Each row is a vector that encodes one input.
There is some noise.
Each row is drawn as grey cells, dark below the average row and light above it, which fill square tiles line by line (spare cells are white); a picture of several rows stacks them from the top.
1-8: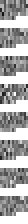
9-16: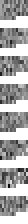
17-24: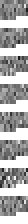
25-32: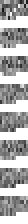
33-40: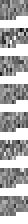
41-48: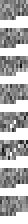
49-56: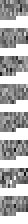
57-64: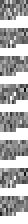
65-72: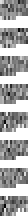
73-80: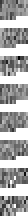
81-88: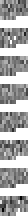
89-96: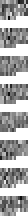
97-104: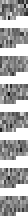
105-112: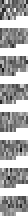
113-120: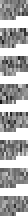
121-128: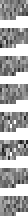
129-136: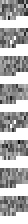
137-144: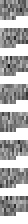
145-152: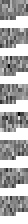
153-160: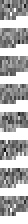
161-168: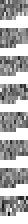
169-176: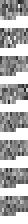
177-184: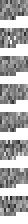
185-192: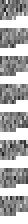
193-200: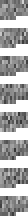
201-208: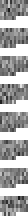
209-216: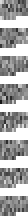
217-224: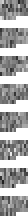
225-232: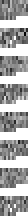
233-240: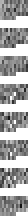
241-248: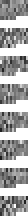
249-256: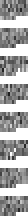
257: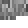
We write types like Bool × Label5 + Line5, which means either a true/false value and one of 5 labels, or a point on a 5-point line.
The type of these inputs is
(Bool × Bool × Bool + Line10) × Line10.
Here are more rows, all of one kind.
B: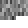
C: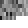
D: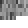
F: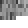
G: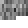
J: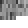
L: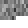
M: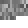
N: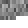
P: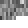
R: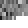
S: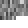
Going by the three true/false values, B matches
C, D, F and J.
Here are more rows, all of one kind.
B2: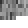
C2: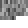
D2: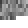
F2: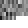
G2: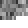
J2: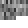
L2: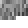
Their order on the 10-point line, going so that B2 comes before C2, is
F2, G2, B2, D2, C2, L2, J2.
